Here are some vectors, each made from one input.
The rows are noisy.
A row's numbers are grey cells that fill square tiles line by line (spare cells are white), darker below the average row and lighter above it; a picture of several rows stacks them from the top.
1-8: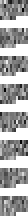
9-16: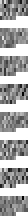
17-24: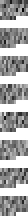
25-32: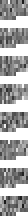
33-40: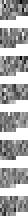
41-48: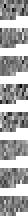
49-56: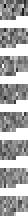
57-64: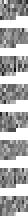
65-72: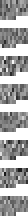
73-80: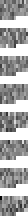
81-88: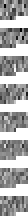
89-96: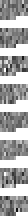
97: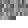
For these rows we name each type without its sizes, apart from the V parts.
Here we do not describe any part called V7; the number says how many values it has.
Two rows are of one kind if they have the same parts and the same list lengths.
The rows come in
2 kinds.
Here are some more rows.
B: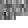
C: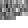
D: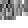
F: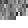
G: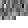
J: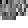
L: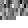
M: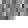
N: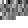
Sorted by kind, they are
B, C, D, F, G, J, M
L, N

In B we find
four true/false values and a value of V7.
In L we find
a node of a tree.
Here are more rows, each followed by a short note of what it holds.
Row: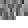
four true/false values and a value of V7
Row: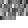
a node of a tree
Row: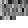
a node of a tree
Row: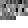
a node of a tree
